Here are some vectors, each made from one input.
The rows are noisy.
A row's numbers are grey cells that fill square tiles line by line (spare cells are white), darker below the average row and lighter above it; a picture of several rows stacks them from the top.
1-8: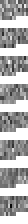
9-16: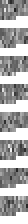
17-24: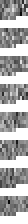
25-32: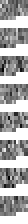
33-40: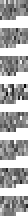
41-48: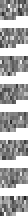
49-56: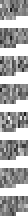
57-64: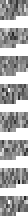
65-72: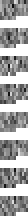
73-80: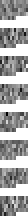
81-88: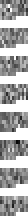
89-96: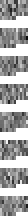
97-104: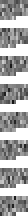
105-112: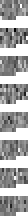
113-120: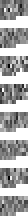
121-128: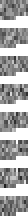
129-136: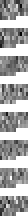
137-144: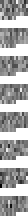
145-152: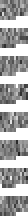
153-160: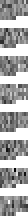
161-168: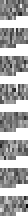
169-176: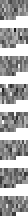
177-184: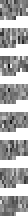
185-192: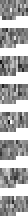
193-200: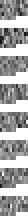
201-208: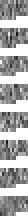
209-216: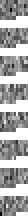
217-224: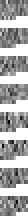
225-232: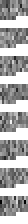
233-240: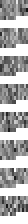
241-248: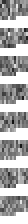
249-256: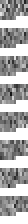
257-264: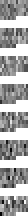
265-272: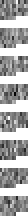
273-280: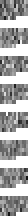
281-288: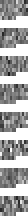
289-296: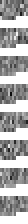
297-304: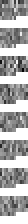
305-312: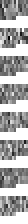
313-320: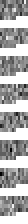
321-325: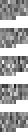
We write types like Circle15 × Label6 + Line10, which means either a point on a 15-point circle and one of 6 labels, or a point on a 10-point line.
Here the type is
(Bool × Bool × Bool × Bool + Label11) × Label11 × Label11.
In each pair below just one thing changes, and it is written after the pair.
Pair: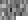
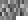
one of the four true/false values
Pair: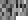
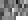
one of the four true/false values
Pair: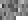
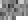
one of the two labels
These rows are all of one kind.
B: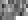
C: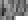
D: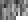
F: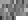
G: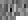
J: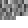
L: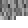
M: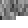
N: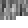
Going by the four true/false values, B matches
D and N.
